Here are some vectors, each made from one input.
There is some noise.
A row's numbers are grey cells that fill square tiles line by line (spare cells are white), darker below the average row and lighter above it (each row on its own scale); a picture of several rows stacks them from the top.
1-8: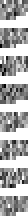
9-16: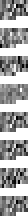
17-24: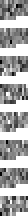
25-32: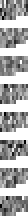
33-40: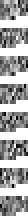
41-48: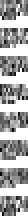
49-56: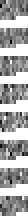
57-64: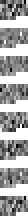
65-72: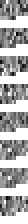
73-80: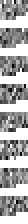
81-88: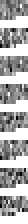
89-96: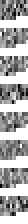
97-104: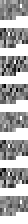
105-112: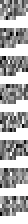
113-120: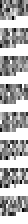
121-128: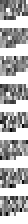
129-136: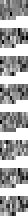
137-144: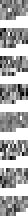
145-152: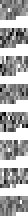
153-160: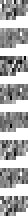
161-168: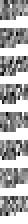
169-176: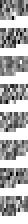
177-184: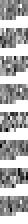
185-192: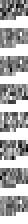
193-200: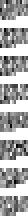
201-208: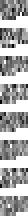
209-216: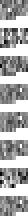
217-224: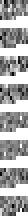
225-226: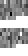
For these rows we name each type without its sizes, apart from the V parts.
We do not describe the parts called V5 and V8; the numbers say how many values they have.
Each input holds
either a label and a true/false value, or a value of V5 and a value of V8.
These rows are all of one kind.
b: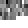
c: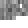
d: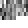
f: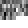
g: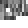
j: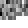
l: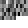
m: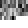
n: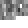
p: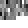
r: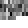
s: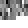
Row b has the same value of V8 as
g, m, p and s.
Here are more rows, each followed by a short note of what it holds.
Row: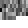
a value of V5 and a value of V8
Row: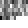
a label and a true/false value
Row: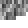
a label and a true/false value
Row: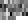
a value of V5 and a value of V8
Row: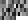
a value of V5 and a value of V8
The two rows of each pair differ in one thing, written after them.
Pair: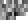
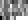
the true/false value
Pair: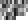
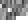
the label
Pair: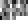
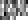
the label
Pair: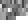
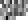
the label
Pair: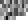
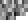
the label
